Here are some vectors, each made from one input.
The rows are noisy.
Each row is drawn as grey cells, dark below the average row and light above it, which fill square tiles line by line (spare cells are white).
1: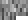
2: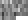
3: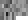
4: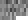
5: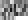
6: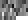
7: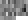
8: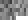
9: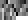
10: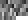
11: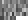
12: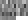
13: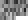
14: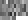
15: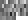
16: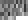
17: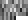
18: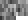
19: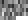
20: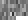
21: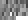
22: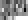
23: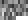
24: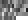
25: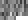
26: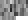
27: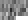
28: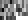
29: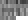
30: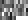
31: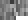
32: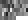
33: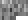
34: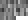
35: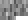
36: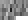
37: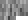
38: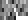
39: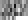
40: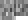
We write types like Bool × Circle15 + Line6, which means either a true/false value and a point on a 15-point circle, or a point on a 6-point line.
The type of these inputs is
Bool × (Line3 × Line5 + Unit).
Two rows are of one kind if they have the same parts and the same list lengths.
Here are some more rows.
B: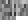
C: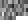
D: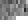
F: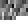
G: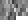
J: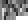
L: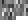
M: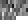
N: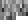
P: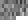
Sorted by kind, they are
B, D, G, N, P
C, F, J, L, M

